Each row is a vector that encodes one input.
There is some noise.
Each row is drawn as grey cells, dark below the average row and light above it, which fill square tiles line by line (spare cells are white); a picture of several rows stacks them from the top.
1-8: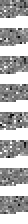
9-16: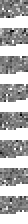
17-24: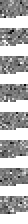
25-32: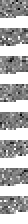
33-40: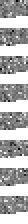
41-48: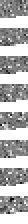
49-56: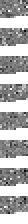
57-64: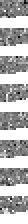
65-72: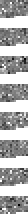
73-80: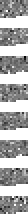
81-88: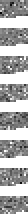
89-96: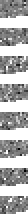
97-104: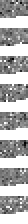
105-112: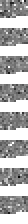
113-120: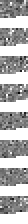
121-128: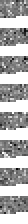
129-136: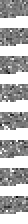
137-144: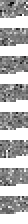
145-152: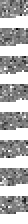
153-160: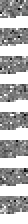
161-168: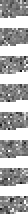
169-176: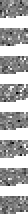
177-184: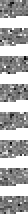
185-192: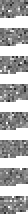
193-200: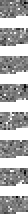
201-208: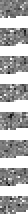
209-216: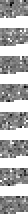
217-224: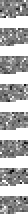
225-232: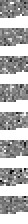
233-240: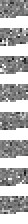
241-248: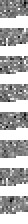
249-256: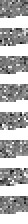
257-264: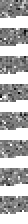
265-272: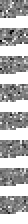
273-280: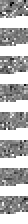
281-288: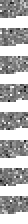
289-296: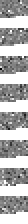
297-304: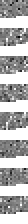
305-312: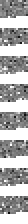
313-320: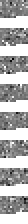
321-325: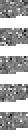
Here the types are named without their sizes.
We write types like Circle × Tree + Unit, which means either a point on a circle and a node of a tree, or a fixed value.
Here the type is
(Bool × Bool × Bool + Unit) × Label × Label.
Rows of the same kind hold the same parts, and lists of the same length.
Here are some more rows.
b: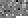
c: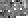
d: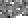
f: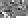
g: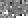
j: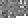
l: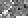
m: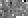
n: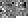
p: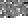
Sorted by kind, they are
b, c, f, g, j, l, m
d, n, p

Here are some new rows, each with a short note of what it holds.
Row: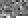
two labels and three true/false values
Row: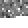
two labels
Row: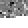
two labels and three true/false values
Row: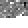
two labels
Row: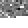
two labels and three true/false values
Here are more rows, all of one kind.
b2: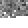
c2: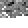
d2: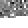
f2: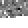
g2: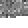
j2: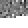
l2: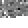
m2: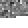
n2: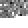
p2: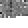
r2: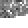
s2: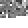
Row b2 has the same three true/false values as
f2, g2, l2 and p2.
